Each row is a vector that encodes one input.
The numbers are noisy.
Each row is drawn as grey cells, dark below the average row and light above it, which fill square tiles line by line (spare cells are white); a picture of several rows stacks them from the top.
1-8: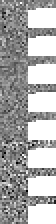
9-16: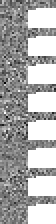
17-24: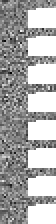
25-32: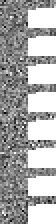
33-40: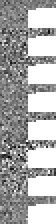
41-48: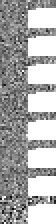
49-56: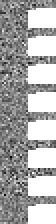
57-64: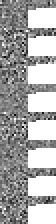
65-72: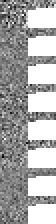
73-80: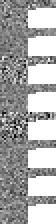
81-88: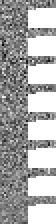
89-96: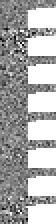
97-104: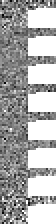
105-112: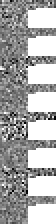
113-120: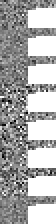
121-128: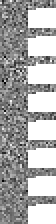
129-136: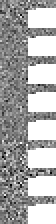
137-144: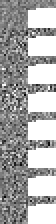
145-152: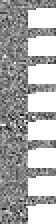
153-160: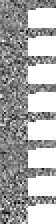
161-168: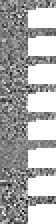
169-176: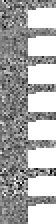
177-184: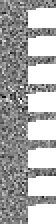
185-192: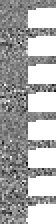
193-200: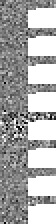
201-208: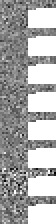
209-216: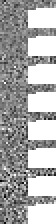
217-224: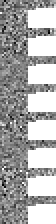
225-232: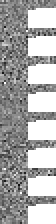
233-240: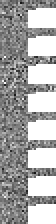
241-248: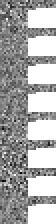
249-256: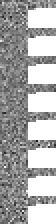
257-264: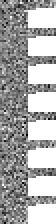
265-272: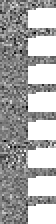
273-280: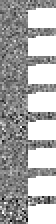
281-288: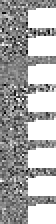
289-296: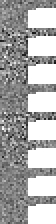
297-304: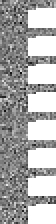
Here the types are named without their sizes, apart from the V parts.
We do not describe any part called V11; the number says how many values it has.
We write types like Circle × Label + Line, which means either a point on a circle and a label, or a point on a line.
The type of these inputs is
(Bool × Bool × Bool + V11) × Line + (Circle + Unit) × Tree.
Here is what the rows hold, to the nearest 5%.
About 65% of them hold a point on a line, together with either three true/false values, or a value of V11. The rest hold a node of a tree, together with either a point on a circle, or a fixed value.
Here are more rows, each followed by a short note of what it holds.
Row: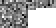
a point on a line and three true/false values
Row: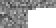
a point on a line and three true/false values
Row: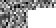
a point on a circle and a node of a tree
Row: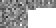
a point on a circle and a node of a tree
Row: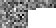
a point on a line and a value of V11
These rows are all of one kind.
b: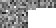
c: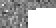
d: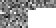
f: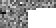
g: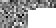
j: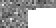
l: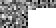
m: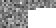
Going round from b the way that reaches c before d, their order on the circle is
b, f, c, j, d, l, g, m.
